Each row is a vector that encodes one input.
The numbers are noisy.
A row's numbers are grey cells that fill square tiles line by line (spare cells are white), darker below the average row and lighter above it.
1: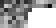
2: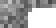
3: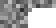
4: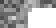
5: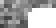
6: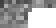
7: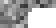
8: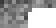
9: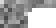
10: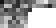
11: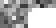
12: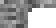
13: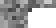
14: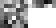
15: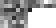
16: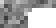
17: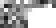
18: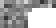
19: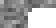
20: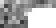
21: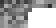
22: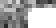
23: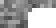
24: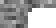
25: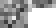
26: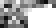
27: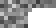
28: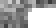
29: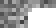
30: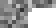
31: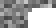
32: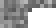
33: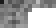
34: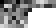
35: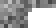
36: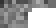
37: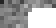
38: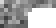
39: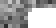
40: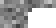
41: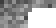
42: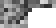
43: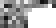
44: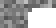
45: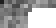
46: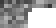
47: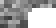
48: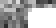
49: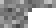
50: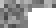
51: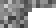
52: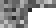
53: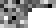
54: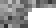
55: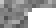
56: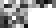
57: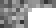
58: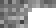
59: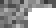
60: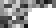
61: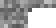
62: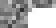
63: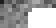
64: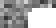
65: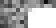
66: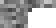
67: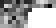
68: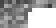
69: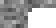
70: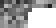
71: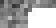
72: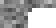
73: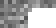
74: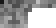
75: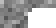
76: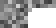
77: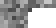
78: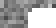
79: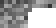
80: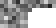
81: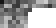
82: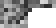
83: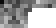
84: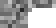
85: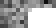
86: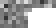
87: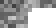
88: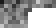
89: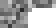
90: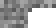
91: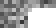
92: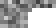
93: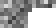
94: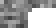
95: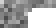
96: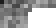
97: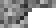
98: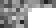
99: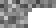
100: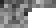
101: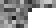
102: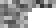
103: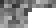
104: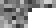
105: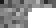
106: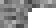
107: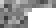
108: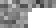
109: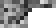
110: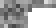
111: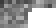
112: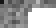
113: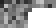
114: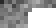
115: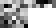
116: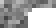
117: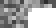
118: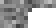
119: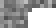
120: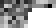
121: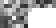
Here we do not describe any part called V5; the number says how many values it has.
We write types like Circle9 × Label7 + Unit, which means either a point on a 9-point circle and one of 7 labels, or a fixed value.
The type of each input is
Bool × (Line6 + V5) + Label4.
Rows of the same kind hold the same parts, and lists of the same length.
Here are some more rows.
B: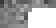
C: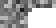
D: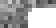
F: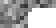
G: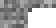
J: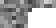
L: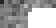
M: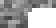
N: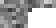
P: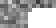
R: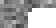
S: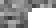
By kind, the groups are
B, J, M, N, R, S
C, D, F, P
G, L

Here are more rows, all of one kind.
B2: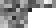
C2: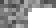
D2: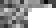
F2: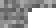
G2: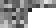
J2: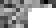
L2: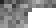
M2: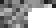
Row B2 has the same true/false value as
F2 and G2.
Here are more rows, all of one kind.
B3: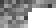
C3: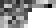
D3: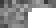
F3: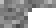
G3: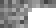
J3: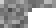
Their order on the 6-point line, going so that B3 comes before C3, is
B3, F3, D3, G3, C3, J3.
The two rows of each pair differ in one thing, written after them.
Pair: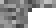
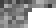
the true/false value
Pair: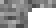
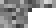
the place on the 6-point line
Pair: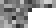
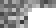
the true/false value
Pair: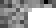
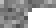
the true/false value
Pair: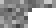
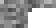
the place on the 6-point line
